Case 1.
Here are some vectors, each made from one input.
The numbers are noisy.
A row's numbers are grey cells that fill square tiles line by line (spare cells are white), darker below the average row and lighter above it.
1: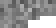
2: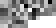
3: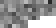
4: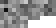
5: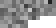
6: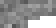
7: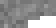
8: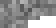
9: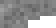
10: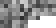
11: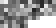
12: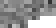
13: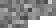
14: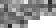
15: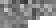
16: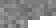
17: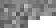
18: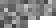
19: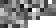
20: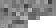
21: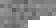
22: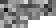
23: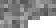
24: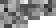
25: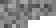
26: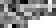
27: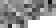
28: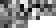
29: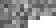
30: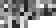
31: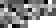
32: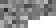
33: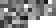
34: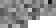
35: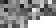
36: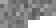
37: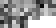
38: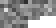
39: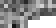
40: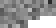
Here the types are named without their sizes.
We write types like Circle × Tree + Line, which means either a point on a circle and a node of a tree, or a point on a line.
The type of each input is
Bool × Label.
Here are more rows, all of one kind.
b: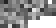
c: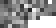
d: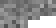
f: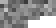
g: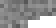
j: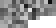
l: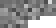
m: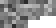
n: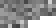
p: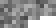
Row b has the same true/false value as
c, j, m and p.
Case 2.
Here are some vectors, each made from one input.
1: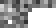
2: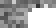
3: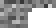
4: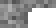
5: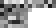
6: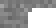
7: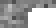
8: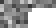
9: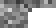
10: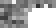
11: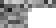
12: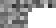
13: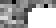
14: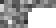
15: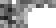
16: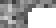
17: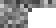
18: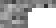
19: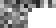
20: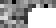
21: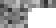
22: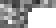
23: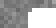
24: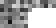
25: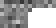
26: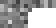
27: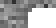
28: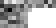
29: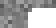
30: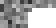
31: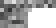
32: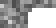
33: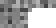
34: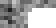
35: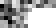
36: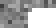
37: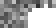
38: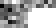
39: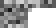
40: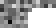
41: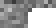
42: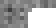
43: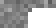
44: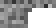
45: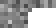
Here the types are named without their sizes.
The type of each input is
Bool × Label.
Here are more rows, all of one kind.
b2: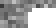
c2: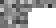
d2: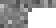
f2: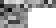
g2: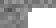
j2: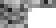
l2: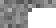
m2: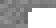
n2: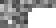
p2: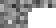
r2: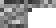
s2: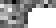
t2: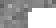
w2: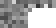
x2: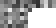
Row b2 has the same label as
f2, l2, m2 and x2.
